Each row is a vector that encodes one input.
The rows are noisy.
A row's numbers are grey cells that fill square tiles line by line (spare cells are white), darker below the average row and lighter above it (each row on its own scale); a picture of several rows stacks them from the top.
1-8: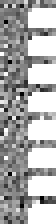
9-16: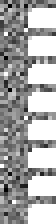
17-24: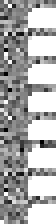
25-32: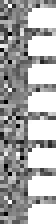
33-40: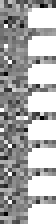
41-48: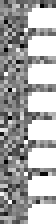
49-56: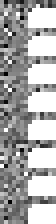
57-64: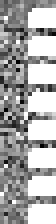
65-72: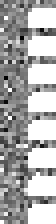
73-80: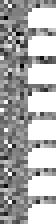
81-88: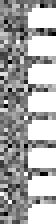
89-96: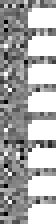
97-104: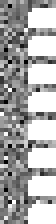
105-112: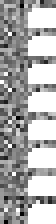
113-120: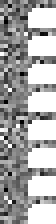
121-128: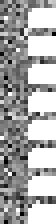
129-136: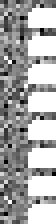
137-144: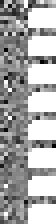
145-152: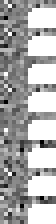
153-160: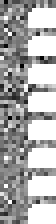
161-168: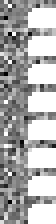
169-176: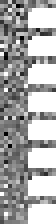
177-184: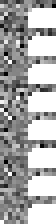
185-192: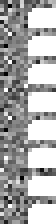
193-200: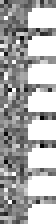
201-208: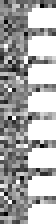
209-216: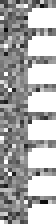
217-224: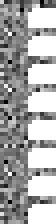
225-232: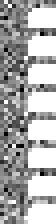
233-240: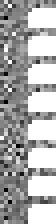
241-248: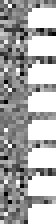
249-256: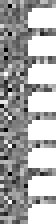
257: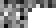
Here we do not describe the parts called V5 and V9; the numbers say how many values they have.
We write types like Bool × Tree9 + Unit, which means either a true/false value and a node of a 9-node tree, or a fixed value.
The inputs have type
Bool × V5 × V9 + Line8.
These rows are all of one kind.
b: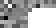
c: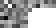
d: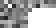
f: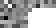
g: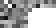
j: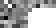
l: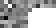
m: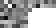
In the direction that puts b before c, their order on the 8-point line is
b, f, l, j, g, m, d, c.
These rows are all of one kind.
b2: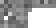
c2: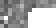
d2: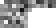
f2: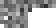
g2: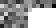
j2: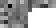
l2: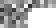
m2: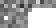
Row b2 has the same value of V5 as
c2 and m2.
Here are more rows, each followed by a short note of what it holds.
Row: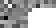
a point on an 8-point line
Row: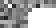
a point on an 8-point line
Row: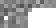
a true/false value, a value of V5 and a value of V9
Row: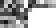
a true/false value, a value of V5 and a value of V9
